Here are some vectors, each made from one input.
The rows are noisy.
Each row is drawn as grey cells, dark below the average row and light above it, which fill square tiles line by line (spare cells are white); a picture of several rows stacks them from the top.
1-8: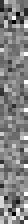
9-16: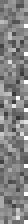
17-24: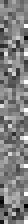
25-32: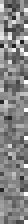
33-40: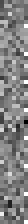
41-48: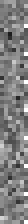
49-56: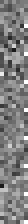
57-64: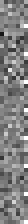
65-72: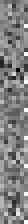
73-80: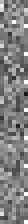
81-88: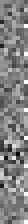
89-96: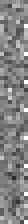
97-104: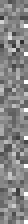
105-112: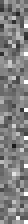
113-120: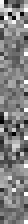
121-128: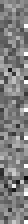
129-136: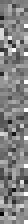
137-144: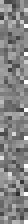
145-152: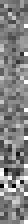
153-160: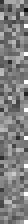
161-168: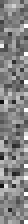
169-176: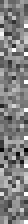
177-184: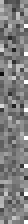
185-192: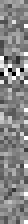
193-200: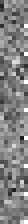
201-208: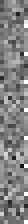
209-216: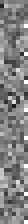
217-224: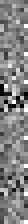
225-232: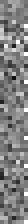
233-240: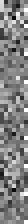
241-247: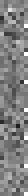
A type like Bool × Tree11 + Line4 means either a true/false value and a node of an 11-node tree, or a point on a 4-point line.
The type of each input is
Bool × Circle8 × Circle17.
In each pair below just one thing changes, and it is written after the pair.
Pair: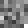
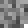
the place on the 8-point circle
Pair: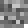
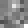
the place on the 8-point circle
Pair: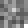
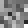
the place on the 17-point circle
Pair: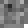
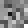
the true/false value
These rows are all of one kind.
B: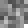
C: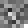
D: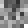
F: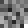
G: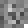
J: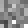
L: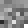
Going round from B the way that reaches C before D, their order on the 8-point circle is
B, C, D, F, L, G, J.
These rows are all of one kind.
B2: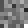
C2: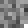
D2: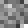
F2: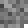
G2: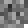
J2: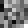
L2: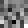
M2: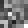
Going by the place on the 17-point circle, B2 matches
J2 and M2.
